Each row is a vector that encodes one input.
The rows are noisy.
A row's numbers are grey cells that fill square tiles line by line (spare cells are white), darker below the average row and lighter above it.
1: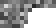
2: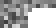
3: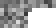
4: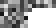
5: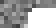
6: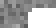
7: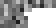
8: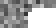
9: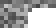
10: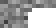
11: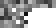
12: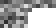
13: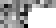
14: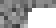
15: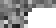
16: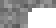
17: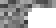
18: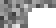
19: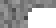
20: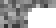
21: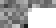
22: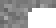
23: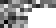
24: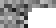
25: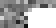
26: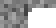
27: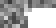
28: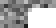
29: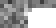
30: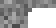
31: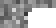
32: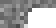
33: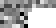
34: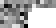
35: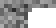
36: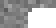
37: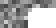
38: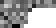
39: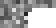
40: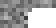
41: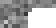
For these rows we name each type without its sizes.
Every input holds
a true/false value, together with either a point on a circle, or a fixed value.
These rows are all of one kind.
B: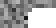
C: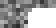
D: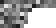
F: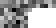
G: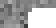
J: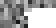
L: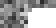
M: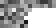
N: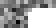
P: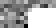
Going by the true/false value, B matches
D and G.
